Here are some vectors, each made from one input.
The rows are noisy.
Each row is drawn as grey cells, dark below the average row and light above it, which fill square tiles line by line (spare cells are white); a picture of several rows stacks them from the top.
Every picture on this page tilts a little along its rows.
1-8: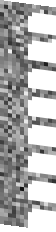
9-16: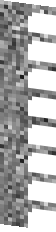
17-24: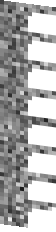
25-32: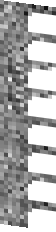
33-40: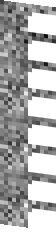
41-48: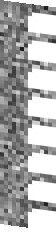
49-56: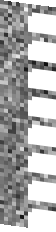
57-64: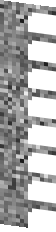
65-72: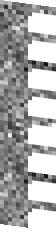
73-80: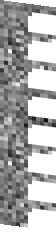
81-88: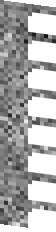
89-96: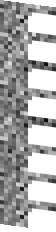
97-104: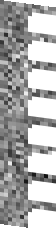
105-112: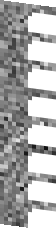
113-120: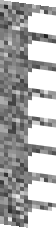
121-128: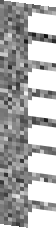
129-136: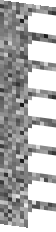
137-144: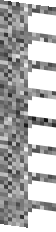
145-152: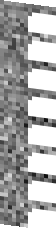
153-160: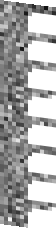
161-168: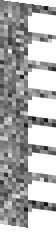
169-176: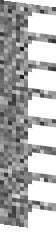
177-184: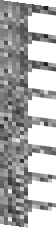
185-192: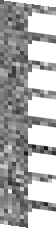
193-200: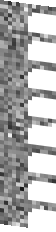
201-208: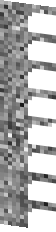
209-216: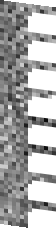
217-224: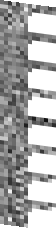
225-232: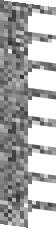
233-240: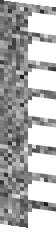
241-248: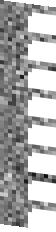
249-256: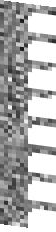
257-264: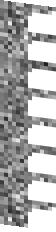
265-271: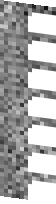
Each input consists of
a node of an 11-node tree.
